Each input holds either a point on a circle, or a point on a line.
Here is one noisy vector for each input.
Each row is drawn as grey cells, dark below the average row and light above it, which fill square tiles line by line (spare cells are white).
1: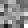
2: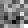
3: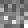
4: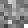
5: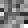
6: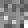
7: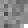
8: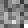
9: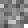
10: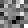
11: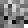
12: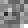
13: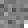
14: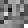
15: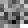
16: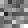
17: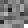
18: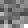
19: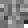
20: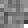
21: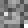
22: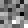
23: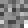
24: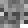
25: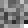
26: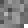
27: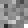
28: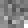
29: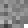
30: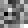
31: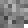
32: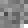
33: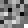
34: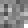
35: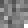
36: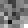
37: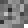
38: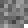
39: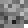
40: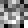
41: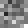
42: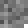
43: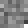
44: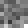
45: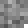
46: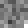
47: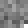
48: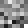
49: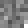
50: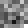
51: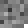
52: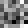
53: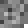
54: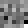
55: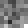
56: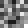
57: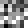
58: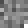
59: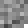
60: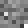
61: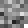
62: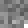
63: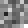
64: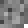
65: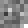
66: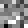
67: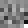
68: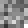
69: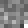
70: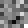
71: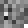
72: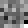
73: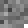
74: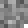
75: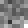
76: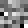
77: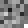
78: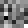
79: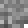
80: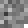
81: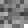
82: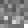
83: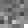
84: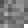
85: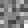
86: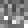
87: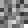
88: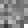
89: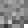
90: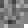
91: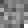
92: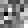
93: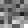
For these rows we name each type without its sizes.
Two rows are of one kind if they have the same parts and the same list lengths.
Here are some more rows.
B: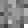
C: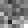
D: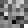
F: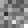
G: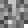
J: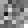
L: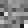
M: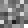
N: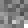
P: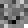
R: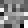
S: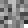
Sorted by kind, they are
B, F, G, J, M, S
C, D, L, N, P, R

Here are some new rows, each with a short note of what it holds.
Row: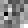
a point on a circle
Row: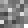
a point on a circle
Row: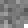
a point on a line
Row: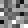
a point on a circle
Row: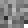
a point on a circle
